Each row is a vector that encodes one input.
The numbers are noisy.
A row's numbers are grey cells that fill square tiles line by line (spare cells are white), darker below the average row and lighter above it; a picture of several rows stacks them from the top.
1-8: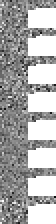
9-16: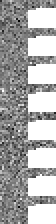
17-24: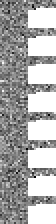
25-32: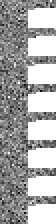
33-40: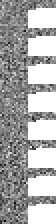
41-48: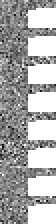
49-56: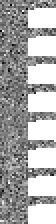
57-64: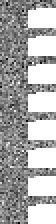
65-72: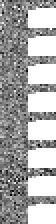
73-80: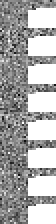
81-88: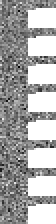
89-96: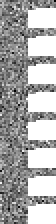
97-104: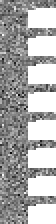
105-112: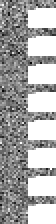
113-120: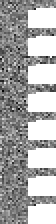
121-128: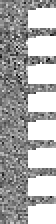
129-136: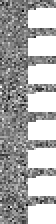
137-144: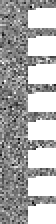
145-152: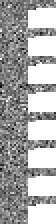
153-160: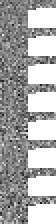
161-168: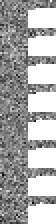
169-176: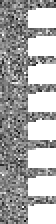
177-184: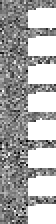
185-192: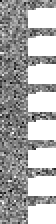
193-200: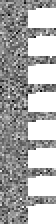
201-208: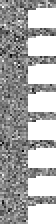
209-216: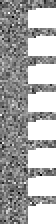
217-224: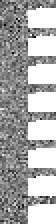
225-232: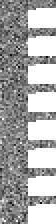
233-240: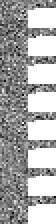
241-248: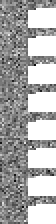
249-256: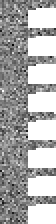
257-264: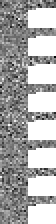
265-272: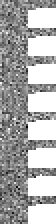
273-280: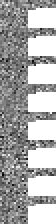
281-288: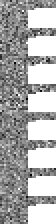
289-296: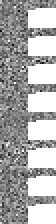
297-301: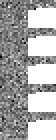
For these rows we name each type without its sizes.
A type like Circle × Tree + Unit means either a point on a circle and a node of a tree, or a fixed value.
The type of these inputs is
(Bool × Tree + List(Line)) × (Label + Tree).
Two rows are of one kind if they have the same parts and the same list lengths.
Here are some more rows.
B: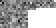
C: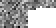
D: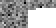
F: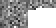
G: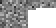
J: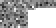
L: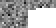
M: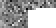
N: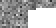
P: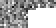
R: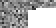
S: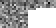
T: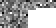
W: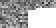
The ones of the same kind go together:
B, R, S
C, N, P
D, L
F, G
J
M
T
W

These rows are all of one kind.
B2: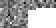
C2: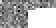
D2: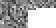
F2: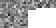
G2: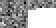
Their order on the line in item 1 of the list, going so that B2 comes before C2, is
B2, G2, D2, C2, F2.
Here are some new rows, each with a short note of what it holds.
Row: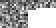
a node of a tree, together with a list of two items
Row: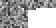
a node of a tree, together with a list of two items
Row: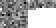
a label, together with a list of one item
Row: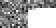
a label, a node of a tree and a true/false value
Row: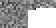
a node of a tree, together with a list of one item
